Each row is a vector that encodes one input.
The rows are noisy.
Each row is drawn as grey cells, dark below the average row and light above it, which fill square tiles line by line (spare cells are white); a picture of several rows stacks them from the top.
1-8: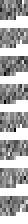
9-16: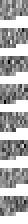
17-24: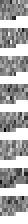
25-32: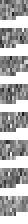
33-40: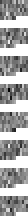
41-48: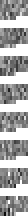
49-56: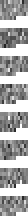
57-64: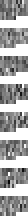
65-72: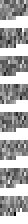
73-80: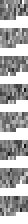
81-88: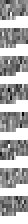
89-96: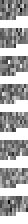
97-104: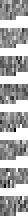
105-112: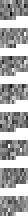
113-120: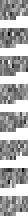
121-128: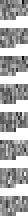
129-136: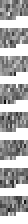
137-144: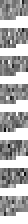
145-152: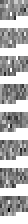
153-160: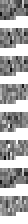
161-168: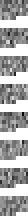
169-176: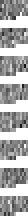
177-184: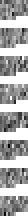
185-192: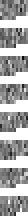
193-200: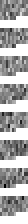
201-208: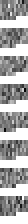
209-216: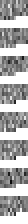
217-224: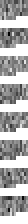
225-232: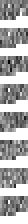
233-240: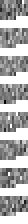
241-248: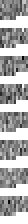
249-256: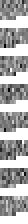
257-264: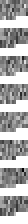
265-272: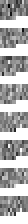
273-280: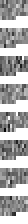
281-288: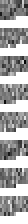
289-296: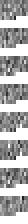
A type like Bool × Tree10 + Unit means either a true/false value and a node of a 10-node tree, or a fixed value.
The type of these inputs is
Label5 × Label5 × Label6.
